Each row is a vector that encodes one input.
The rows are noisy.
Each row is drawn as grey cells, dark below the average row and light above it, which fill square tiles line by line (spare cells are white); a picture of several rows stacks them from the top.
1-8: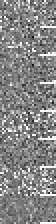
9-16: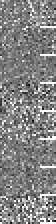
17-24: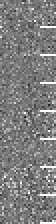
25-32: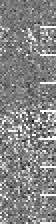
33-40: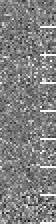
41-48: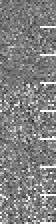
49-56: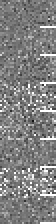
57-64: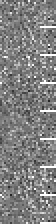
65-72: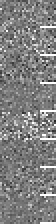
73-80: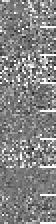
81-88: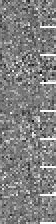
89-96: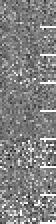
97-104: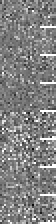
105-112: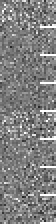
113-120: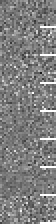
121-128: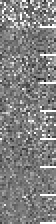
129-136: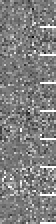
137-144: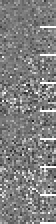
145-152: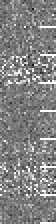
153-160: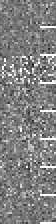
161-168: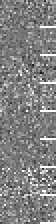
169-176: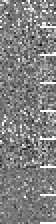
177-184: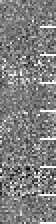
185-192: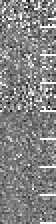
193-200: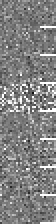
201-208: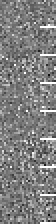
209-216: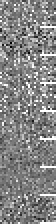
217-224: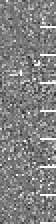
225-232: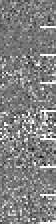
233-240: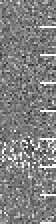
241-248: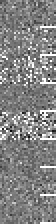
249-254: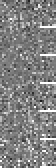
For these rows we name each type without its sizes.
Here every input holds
a node of a tree, together with either a label, or a point on a line.
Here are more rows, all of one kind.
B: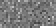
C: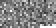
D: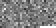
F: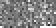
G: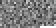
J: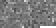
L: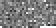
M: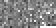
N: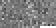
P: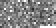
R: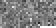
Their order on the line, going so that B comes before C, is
B, R, L, J, N, F, M, C, G, D, P.
